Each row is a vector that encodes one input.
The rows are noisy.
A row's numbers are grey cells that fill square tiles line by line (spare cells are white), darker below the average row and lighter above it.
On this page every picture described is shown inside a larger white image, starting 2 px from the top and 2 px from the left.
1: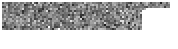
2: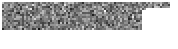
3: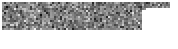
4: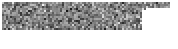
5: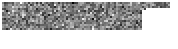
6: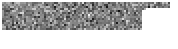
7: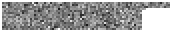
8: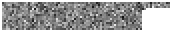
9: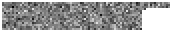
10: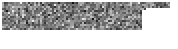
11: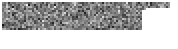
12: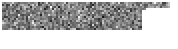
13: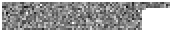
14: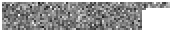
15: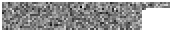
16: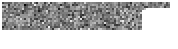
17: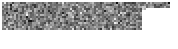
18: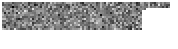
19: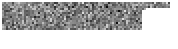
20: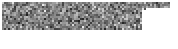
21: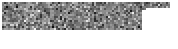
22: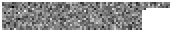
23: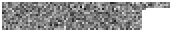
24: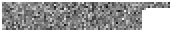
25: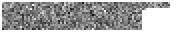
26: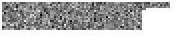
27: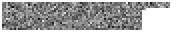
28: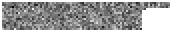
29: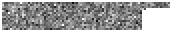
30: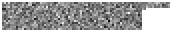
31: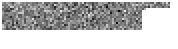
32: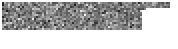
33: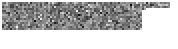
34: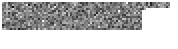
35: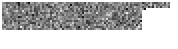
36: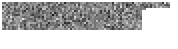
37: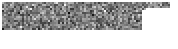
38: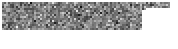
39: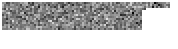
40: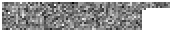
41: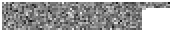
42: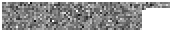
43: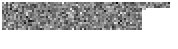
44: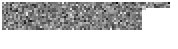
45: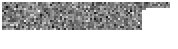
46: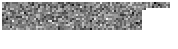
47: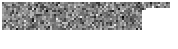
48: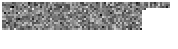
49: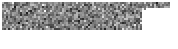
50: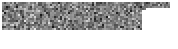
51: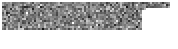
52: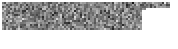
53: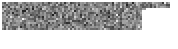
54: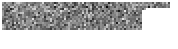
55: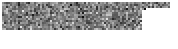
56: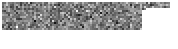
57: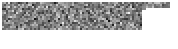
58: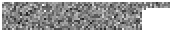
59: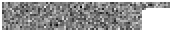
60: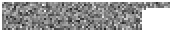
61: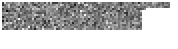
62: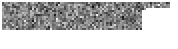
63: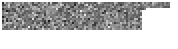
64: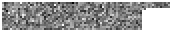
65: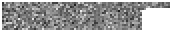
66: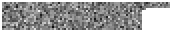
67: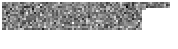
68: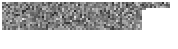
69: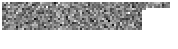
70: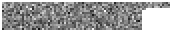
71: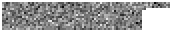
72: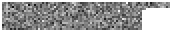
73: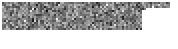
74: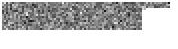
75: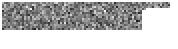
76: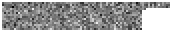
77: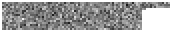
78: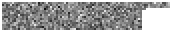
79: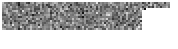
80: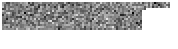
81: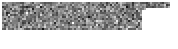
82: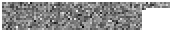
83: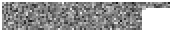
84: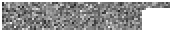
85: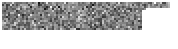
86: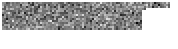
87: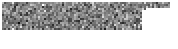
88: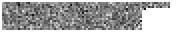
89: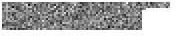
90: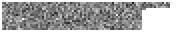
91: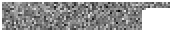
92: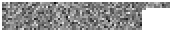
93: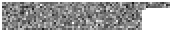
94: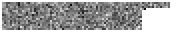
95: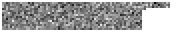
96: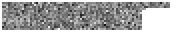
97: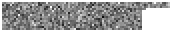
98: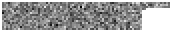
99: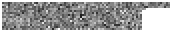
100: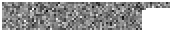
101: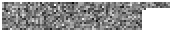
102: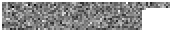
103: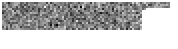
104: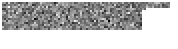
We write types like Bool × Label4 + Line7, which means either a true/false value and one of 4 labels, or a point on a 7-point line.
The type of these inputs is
Circle19.
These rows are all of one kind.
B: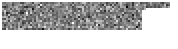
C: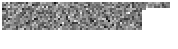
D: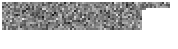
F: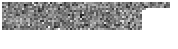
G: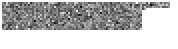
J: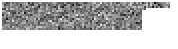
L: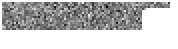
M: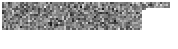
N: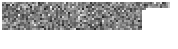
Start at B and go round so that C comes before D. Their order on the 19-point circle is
B, C, L, J, N, G, M, F, D.
